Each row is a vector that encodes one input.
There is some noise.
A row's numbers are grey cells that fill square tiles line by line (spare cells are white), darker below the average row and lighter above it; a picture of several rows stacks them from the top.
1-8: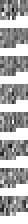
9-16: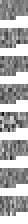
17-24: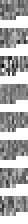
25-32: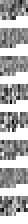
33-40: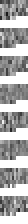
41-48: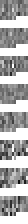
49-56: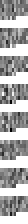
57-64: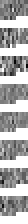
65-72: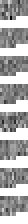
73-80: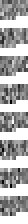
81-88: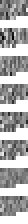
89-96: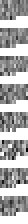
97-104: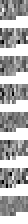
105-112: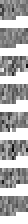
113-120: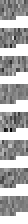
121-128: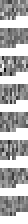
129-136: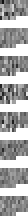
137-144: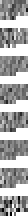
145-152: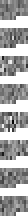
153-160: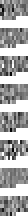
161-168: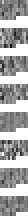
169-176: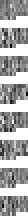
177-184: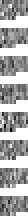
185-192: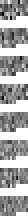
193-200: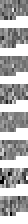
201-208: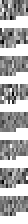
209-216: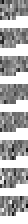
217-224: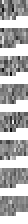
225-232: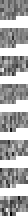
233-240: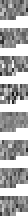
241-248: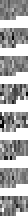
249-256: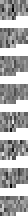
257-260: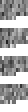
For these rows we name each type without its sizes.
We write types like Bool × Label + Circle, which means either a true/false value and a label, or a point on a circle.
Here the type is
List(Line) + Tree.
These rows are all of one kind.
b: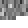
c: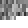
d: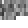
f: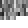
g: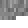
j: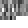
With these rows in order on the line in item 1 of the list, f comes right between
b and j.
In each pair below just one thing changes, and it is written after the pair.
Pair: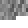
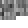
the place on the line in item 1 of the list
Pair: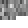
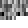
the place on the line in item 2 of the list
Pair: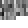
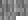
the place on the line in item 1 of the list
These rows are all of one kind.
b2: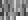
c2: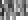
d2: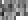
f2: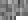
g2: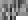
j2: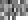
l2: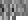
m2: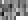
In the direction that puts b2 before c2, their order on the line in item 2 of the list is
l2, m2, d2, g2, f2, b2, j2, c2.
